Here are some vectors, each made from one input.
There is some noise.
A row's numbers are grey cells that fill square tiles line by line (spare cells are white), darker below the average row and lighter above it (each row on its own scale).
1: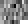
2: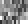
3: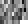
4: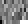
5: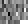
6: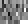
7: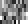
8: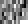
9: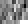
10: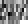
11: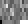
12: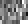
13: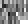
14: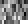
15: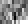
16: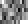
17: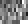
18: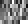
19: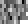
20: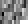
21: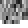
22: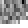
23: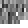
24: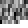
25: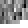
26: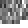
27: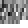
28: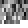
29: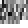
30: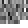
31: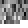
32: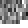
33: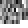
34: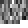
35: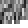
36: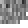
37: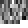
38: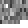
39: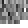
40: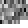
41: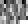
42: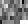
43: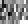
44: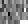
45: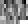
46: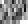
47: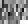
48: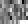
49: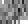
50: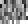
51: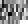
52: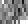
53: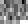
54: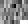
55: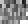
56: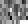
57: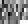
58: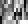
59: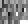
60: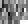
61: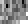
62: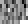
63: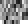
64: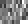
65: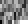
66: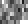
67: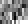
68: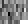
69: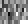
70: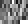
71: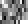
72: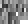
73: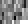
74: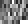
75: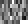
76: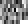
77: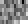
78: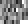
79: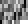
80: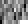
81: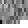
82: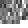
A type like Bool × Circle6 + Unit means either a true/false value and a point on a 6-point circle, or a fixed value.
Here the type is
(Line3 × Line6 + Unit) × Tree8 + Line8.
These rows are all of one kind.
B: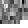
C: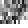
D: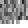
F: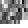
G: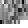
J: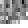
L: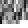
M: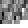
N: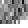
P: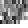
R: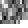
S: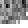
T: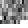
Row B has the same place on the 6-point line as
D and G.
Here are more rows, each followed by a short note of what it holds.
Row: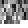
a point on an 8-point line
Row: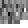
a node of an 8-node tree
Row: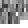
a node of an 8-node tree
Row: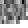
a point on a 3-point line, a point on a 6-point line and a node of an 8-node tree
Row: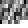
a point on a 3-point line, a point on a 6-point line and a node of an 8-node tree
